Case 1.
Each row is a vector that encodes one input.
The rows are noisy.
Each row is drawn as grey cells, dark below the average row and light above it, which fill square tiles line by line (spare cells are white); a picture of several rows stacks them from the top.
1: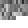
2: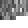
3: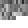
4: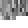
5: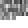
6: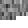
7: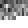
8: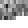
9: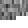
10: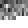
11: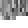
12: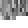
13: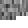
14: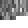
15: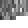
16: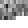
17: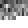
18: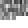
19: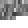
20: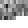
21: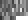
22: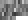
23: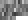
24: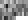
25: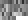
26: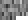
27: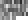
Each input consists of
three true/false values.
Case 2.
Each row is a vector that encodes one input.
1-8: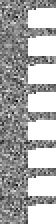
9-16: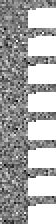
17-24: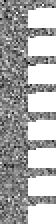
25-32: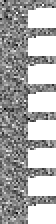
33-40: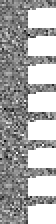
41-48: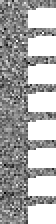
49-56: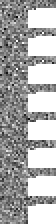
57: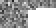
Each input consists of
a node of an 8-node tree.
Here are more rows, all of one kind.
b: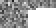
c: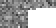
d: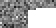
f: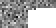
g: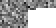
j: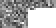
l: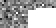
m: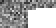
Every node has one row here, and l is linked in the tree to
b.
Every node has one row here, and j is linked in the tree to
m.
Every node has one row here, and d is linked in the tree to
c and g.
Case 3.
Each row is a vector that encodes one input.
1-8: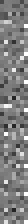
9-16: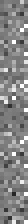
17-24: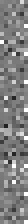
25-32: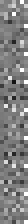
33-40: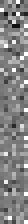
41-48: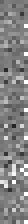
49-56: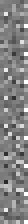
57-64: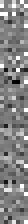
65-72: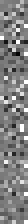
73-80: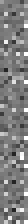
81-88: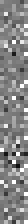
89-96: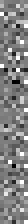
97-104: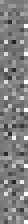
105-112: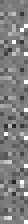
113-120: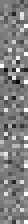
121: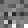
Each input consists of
either a fixed value, or three true/false values.
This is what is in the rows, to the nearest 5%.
About 5% of them hold a fixed value. The rest hold three true/false values.
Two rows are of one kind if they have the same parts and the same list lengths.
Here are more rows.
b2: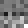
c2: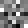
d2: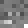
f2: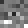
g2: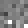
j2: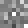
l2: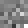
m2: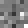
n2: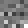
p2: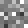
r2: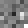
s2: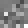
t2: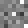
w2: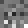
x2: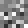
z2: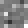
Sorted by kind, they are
b2, d2, f2, g2, j2, l2, m2, n2, p2, r2, s2, t2, w2, x2, z2
c2

